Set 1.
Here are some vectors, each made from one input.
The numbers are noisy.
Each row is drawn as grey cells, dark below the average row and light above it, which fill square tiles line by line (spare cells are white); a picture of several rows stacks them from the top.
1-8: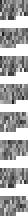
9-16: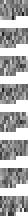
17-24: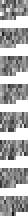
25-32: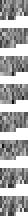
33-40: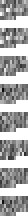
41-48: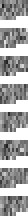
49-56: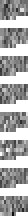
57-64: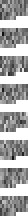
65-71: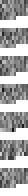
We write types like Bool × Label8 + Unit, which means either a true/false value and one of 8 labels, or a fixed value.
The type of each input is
Label8.
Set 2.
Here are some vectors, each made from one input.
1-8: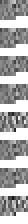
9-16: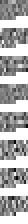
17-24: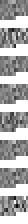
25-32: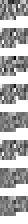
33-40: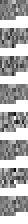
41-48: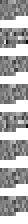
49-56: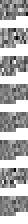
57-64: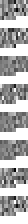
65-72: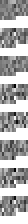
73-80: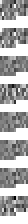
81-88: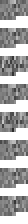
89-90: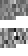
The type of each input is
Line7.
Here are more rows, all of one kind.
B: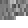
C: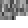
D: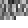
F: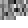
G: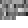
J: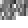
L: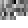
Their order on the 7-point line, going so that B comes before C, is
G, B, C, D, F, L, J.
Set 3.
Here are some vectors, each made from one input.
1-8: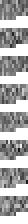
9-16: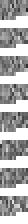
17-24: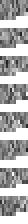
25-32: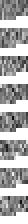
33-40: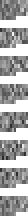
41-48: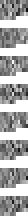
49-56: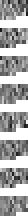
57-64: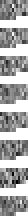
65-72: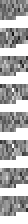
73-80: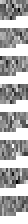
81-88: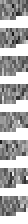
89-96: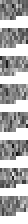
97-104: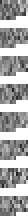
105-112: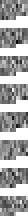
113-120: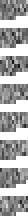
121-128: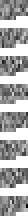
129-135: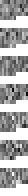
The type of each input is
Circle9.
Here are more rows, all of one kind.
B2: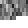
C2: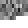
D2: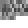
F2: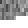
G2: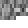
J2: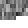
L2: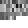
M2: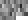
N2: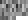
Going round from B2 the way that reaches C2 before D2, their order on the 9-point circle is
B2, C2, D2, F2, N2, L2, M2, G2, J2.
